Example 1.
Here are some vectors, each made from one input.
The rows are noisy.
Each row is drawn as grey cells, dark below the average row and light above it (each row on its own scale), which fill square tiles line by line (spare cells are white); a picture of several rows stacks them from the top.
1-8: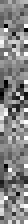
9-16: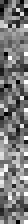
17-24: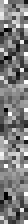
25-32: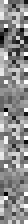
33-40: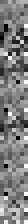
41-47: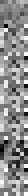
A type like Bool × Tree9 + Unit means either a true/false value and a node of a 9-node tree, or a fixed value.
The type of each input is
Line6.
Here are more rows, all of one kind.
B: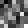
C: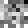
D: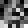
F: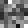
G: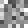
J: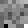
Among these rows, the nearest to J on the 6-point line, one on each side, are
F and G.
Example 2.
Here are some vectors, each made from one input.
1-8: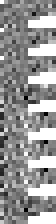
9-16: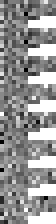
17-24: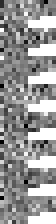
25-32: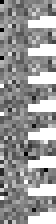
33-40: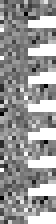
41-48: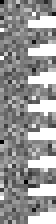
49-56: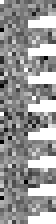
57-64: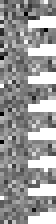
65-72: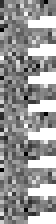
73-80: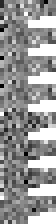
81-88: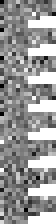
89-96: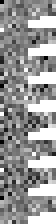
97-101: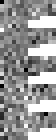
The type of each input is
Line11.
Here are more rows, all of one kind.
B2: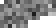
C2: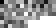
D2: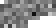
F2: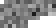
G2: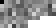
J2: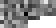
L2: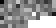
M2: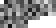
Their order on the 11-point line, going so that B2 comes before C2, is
D2, F2, B2, M2, J2, G2, L2, C2.
